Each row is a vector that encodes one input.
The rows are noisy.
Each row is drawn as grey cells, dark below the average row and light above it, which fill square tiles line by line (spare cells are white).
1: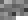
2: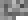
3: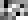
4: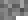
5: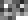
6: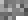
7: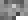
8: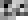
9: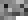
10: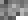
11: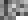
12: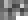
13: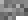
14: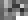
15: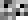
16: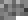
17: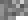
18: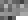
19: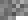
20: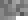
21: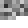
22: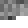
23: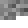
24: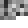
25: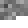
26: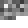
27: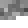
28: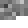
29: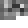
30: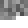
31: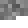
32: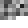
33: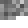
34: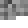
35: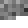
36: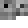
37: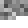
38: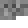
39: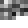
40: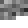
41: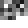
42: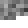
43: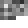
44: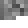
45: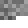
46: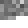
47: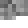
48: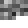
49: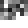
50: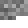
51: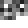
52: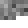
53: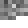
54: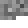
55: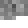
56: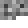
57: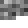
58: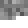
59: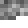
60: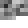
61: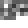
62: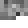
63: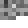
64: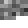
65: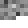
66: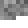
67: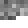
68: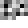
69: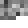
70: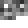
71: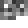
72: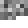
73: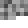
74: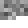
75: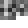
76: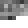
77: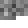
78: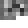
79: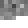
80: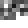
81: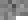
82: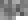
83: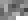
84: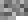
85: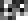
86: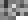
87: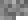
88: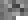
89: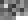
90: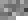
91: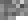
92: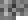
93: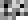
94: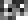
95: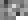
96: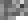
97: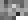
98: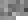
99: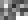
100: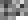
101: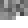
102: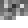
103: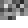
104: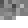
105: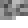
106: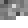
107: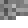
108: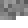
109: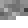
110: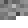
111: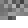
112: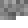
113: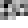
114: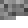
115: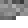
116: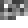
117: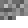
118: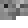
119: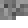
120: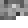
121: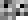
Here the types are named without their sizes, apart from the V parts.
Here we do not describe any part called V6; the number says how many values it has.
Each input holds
either a label and a true/false value, or a value of V6.
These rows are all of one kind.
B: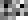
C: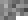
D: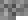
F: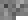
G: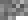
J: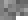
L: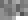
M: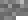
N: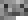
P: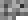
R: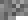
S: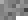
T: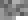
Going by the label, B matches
G and R.
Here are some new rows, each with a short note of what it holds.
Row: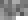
a label and a true/false value
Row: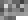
a value of V6
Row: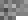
a value of V6
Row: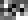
a label and a true/false value
